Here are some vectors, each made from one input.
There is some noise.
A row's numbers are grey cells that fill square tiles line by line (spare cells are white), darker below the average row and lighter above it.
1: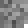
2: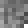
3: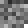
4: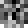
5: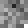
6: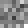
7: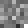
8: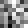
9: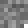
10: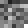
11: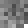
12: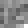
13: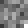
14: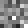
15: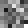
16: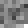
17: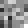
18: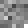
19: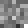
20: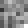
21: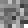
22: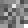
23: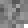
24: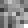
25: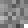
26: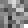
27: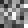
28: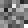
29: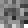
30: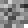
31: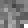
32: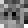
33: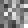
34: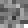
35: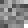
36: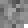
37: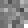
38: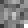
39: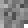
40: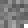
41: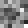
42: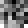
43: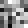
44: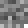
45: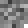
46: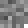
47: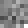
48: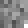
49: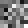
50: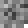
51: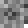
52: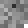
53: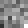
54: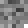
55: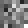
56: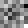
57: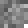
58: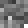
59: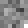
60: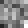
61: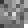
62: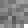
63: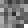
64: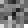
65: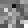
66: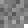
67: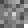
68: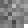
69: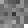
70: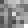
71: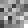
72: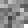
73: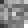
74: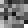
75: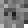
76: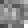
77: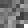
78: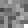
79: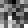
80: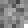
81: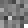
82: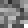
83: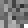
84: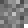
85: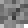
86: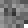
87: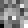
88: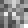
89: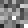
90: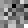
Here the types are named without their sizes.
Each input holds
a point on a circle.
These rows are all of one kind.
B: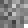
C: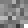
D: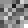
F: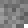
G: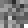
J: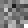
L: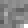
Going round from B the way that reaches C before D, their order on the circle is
B, G, J, F, C, D, L.
